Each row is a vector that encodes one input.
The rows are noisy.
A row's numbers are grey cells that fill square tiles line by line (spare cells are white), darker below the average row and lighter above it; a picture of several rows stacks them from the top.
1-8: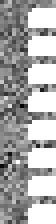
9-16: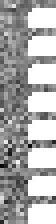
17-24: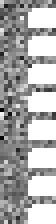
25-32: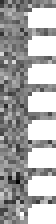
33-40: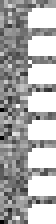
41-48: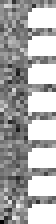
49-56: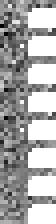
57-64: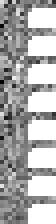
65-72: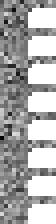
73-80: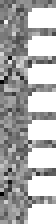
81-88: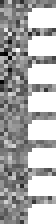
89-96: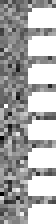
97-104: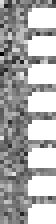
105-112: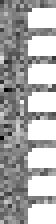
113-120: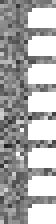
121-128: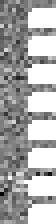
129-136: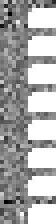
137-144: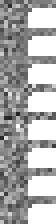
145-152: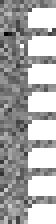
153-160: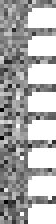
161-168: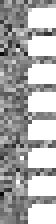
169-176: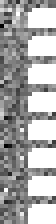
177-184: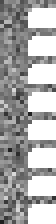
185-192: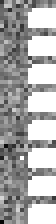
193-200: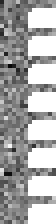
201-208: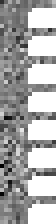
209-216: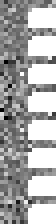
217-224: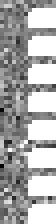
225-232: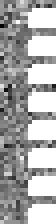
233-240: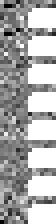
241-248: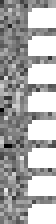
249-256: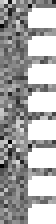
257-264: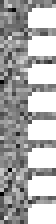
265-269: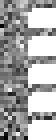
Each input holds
either a point on each of two 16-point circles, or a point on a 9-point line.
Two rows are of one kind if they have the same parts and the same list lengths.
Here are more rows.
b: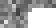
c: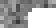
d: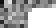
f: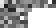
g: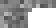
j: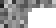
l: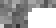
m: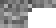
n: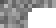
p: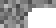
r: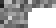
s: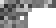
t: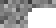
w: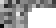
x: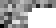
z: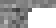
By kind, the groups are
b, c, d, g, j, l, m, n, p, r, t, z
f, s, w, x

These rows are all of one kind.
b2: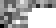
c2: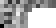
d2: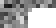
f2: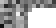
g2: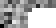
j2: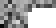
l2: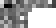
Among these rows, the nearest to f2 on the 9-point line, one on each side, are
c2 and d2.
